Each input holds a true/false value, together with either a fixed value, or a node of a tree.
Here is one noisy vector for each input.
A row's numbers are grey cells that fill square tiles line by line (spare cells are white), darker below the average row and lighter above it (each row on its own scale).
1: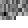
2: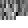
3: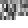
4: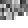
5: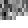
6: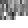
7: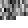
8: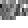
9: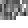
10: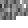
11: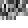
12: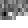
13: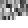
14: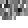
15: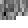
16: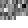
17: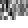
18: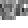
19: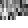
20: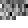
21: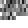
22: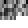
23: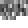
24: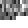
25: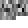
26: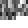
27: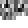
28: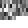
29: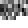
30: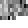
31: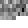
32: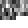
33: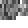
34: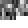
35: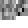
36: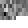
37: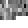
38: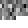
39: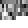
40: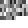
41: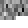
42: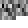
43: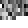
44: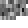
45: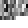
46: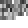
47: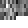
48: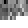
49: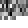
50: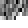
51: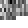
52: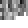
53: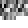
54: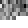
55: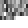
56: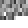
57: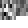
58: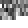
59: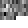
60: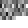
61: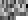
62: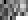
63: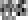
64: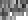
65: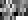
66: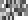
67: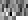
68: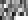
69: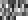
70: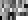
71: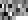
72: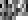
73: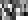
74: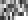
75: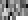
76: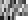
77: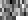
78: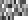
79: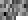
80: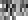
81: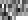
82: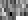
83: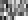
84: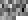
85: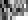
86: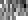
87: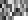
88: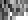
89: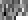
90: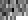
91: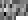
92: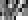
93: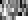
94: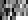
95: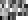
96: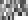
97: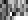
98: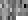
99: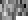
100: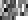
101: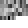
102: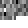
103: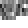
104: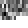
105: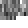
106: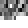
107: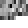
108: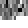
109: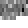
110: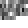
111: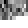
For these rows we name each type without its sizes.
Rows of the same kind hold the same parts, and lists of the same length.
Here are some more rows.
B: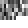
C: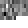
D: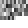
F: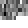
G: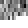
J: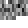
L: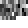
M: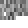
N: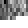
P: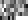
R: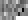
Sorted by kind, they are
B, C, D, F, G, M, N, P
J, L, R

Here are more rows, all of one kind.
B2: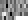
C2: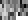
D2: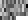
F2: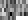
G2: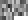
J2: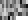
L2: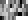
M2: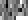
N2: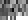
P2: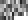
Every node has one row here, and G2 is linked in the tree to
N2 and P2.
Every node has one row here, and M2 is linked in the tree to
D2 and F2.
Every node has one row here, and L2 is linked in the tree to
C2.
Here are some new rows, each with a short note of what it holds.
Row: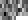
a node of a tree and a true/false value
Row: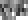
a true/false value
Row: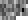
a true/false value
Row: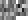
a true/false value
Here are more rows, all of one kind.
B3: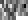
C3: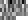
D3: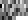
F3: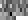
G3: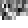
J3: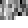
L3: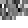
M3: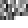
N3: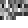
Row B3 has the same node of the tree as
D3, F3 and G3.
